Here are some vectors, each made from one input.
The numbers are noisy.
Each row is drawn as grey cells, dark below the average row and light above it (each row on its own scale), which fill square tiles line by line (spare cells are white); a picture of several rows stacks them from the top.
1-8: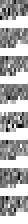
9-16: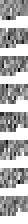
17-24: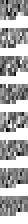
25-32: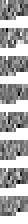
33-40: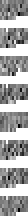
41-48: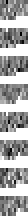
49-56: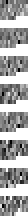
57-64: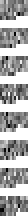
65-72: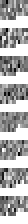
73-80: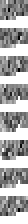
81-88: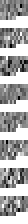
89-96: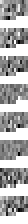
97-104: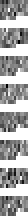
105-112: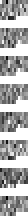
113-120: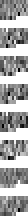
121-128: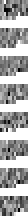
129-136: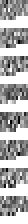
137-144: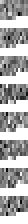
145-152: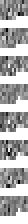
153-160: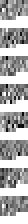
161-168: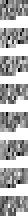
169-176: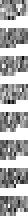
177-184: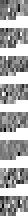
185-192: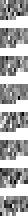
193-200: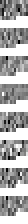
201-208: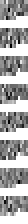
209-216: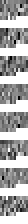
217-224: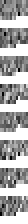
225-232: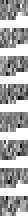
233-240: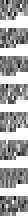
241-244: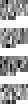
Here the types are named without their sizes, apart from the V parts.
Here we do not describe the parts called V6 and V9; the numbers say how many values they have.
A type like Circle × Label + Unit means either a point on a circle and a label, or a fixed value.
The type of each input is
Bool × Bool × Bool × Bool × (Line + V6) × V9.
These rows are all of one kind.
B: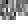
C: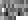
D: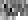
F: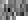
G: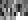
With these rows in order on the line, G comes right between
D and F.
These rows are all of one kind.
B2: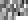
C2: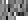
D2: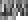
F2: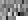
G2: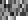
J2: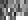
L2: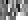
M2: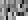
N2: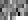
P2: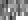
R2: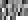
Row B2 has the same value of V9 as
L2 and N2.
